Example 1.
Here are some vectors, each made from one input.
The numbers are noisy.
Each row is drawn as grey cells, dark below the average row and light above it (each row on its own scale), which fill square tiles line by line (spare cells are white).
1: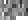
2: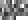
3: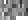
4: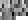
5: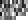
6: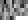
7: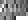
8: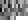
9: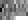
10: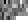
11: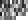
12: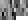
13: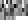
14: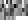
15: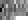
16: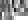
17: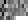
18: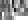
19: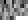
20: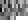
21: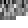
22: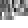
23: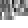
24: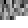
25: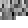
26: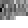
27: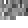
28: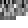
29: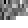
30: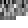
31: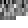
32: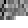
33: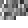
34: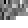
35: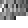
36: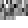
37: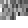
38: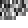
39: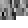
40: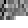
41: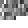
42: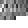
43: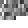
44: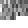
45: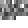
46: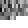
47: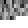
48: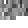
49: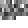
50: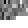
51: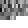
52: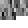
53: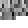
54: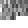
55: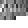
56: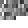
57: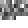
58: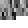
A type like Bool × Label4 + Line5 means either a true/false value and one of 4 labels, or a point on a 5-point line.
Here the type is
Bool × Bool × Bool × Bool.
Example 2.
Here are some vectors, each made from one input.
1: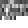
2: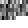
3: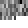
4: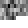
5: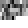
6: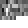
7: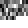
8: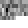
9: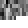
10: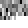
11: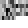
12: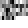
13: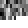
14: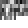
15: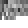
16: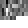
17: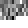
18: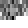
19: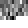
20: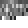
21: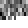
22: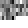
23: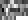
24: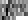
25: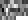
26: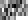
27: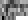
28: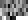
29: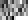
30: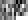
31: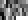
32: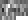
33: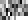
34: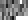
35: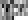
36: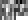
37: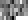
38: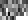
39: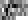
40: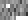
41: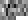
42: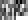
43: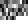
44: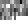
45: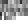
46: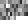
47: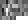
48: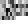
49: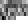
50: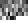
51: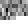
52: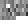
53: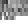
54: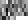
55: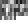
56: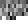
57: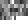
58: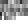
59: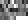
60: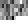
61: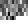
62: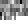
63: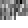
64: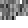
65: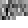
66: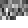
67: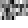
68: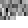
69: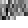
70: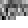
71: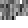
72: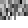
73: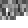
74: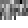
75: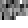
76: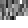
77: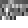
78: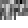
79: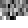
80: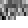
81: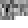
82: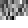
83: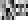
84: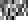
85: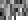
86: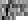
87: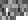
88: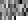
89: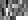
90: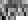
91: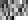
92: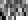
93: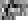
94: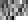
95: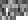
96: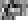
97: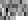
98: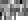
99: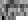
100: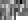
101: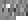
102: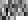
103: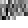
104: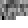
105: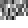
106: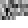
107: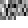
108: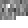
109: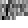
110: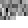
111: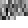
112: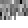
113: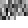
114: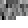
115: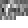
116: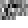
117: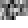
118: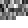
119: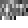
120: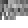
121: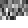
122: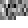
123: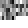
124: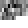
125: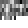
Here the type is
Label6.
